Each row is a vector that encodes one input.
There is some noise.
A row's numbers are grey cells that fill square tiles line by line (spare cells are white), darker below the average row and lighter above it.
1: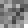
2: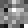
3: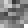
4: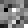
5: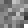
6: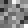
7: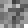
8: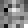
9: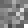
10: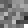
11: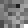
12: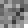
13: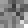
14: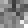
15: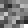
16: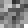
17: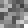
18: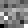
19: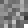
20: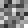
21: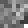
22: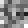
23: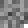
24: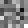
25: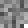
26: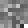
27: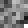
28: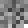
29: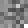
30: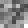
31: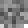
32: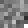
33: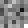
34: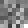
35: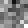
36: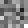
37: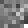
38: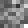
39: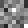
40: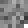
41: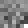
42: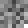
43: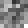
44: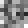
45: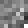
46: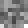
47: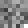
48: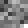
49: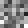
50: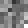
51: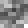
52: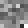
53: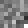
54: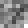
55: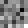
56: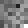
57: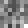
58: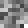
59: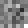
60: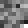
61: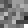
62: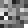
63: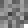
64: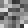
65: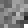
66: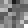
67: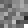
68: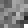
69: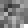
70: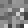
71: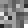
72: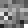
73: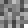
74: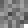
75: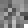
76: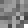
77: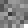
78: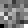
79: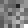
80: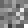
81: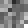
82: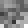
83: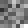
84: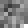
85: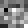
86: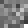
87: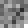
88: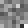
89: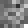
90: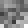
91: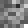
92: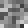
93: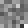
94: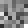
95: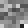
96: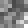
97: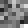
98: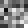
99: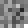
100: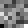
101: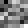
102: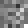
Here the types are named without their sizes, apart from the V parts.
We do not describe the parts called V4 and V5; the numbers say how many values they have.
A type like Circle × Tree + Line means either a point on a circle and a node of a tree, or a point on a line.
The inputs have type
Bool × (Circle + V4) × V5.
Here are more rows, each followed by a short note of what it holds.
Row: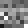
a point on a circle, a true/false value and a value of V5
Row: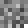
a point on a circle, a true/false value and a value of V5
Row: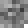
a true/false value, a value of V4 and a value of V5
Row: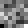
a point on a circle, a true/false value and a value of V5
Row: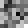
a point on a circle, a true/false value and a value of V5
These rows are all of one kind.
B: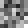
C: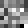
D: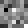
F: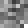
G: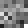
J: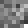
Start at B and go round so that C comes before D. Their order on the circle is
B, J, C, G, F, D.
